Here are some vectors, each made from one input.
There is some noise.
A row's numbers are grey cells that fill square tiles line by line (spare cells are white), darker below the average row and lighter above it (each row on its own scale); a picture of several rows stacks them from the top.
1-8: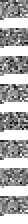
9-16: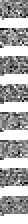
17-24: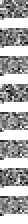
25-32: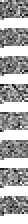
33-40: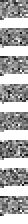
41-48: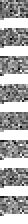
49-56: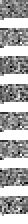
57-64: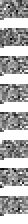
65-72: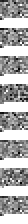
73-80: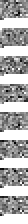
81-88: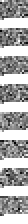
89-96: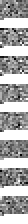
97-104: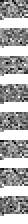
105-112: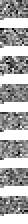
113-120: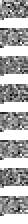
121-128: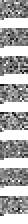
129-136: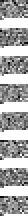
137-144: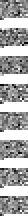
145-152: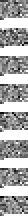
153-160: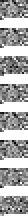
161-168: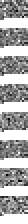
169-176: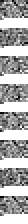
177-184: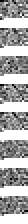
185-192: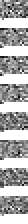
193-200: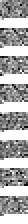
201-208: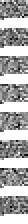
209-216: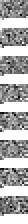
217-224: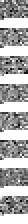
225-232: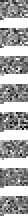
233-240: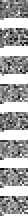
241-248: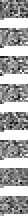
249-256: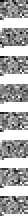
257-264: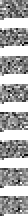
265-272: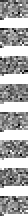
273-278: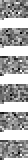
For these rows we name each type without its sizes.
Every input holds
either four true/false values, or a list of points on a line.
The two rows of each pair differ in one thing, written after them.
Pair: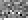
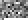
the place on the line in item 2 of the list
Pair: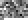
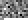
the place on the line in item 2 of the list
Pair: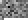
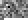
the place on the line in item 1 of the list
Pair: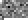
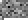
the place on the line in item 2 of the list
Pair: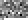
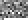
the place on the line in item 2 of the list
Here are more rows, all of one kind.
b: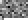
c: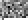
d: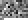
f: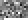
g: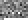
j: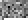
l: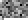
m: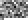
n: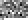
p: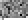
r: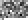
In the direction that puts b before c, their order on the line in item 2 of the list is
f, l, r, p, n, m, g, b, c, j, d.
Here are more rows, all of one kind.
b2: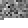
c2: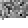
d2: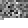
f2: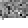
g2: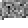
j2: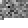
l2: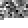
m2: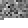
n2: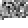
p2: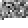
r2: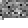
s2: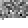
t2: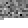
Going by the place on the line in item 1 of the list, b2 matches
l2, m2 and t2.
